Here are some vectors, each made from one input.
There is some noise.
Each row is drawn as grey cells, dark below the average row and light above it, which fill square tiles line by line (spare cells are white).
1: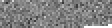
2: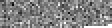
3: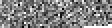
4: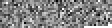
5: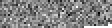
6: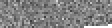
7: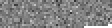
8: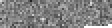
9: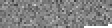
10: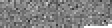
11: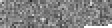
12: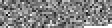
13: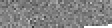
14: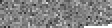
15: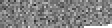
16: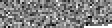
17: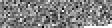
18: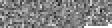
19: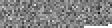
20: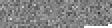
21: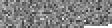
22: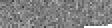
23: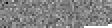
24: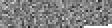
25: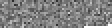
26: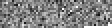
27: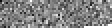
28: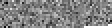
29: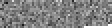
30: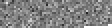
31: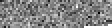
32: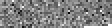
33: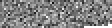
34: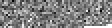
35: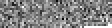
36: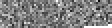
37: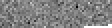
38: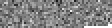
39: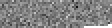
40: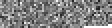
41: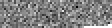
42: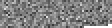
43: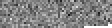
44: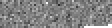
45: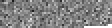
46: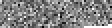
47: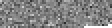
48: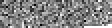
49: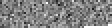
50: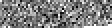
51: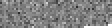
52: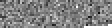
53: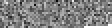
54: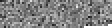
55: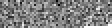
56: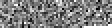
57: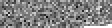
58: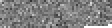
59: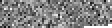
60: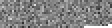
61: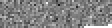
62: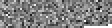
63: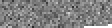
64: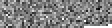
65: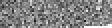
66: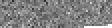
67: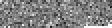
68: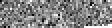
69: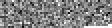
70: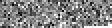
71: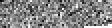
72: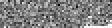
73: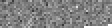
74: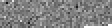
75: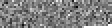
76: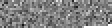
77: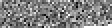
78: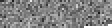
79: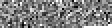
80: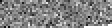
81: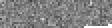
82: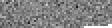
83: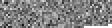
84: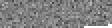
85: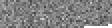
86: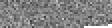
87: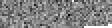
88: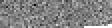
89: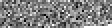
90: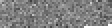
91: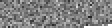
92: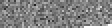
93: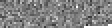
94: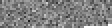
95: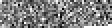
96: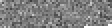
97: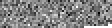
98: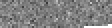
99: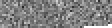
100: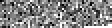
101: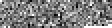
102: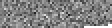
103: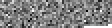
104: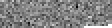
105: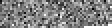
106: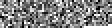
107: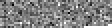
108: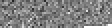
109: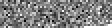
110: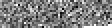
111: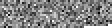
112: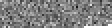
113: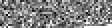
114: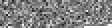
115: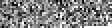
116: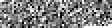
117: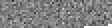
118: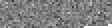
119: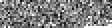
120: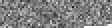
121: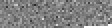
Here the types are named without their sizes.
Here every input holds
a true/false value, together with a list of points on a line.
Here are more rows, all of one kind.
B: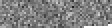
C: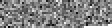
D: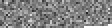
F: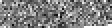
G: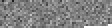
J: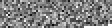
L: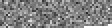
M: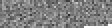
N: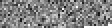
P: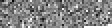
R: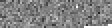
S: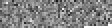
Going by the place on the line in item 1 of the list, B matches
F and J.
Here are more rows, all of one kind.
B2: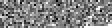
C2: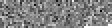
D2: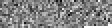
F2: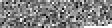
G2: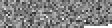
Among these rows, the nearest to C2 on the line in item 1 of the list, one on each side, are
B2 and G2.
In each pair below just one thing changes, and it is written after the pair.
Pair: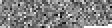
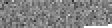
the place on the line in item 1 of the list
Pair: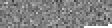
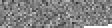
the true/false value
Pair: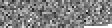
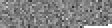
the true/false value
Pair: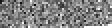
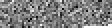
the true/false value
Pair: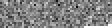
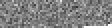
the true/false value
